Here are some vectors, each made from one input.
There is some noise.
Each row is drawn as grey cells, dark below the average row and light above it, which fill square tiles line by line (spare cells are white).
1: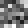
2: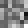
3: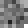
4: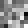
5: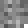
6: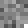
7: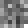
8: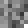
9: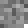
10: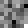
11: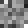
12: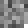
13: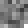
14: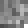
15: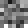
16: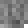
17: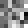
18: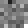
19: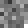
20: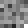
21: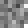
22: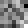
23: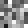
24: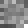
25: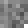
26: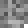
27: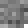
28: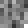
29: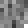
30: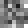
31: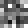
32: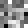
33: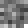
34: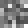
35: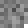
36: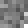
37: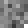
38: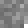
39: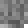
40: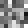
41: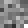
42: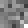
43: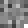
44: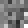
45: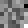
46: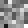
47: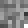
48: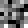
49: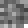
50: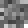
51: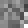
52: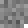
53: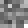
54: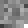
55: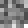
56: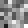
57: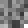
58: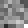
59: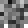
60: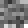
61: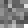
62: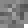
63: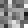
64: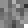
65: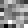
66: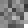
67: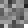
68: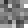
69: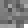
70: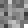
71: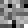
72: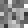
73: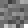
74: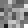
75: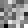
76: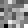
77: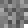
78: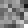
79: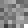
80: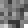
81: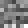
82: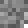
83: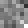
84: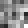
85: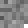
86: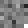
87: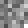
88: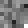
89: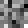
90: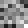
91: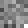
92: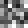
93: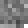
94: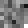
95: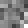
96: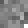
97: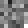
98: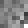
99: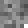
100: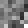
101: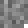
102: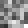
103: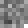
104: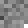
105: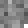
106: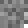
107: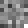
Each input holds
one of 7 labels, together with either a point on a 5-point line, or a point on a 7-point line.
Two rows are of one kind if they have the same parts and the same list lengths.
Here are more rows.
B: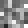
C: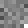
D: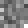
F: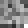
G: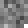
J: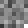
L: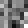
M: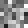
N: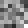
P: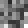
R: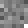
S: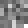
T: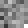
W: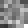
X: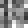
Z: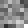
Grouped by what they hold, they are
B, C, G, L, M, N, P, R, S, T, X, Z
D, F, J, W

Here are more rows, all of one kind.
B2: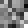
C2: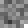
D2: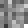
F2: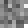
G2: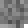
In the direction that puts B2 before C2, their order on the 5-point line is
B2, D2, F2, G2, C2.
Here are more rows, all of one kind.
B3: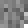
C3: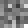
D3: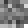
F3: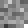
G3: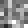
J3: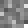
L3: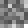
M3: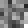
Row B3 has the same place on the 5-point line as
F3 and J3.
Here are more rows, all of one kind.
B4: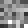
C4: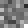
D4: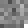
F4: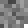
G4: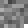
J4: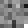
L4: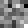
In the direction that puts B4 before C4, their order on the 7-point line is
G4, B4, F4, L4, D4, J4, C4.
